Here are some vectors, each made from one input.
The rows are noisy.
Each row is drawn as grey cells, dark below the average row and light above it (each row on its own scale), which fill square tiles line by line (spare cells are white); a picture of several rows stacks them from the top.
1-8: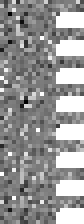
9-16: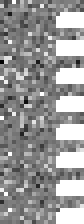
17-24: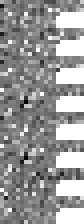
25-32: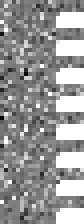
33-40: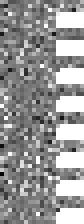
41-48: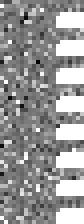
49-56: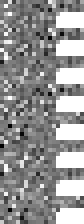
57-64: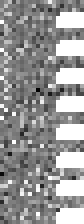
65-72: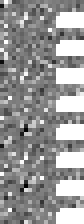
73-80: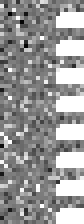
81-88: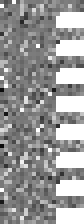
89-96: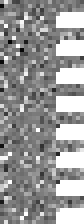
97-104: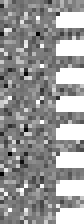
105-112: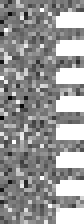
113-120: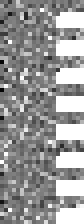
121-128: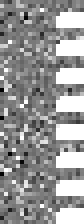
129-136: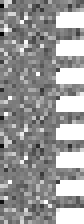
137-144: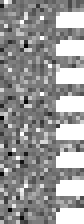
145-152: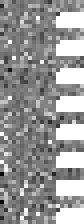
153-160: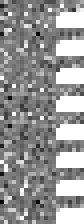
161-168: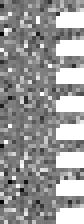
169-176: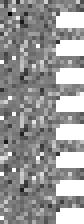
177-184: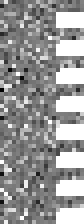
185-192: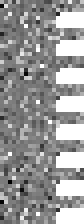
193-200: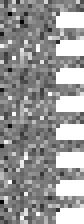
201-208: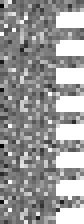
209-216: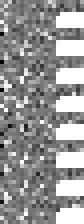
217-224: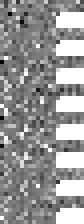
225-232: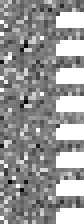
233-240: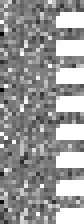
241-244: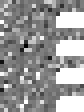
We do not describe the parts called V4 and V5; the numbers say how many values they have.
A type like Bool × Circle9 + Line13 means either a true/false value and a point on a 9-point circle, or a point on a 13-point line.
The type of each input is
(Circle6 + V5) × V4 + Line7.
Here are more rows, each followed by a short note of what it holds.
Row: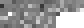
a point on a 6-point circle and a value of V4
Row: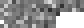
a value of V4 and a value of V5
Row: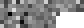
a point on a 7-point line
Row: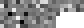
a point on a 7-point line
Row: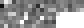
a value of V4 and a value of V5
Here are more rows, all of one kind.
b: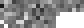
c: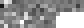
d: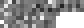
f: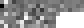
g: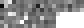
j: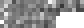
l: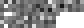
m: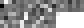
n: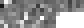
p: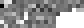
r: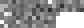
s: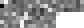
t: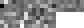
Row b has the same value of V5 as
f, r and t.
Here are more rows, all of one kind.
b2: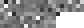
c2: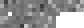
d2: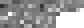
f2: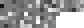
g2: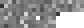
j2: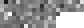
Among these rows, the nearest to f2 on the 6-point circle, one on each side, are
d2 and g2.
